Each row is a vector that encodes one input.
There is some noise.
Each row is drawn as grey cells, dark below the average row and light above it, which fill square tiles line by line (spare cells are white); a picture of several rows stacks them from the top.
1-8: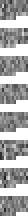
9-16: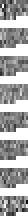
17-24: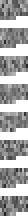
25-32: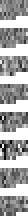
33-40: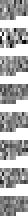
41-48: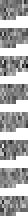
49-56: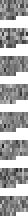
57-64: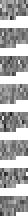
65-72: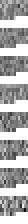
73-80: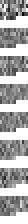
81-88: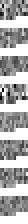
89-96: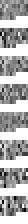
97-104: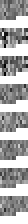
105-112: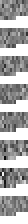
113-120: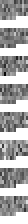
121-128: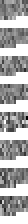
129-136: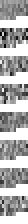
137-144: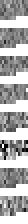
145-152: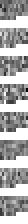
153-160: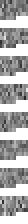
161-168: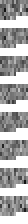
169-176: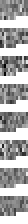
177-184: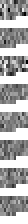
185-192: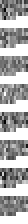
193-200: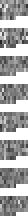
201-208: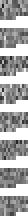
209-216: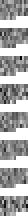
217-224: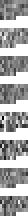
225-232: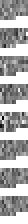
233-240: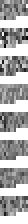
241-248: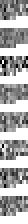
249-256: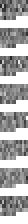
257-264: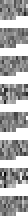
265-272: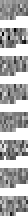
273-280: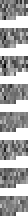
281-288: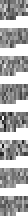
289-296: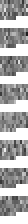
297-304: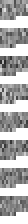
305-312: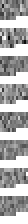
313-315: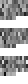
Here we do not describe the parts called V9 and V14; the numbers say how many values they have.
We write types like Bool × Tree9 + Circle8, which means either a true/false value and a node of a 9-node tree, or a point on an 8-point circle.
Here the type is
(Line10 + V9) × Line11 + V14.
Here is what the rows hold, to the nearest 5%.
About 55% of them hold a point on an 11-point line, together with either a point on a 10-point line, or a value of V9. The rest hold a value of V14.
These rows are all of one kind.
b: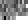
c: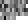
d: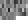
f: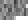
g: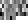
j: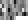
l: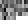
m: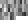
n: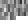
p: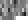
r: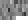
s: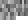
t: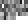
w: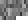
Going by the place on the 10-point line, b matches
f, j and p.
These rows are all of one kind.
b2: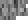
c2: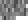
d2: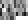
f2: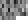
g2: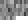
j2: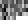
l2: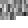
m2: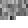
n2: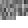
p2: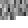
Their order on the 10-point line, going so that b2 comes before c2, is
d2, b2, c2, f2, g2, p2, l2, n2, j2, m2.
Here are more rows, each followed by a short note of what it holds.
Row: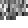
a value of V14
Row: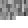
a point on a 10-point line and a point on an 11-point line
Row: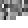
a point on a 10-point line and a point on an 11-point line
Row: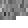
a value of V14
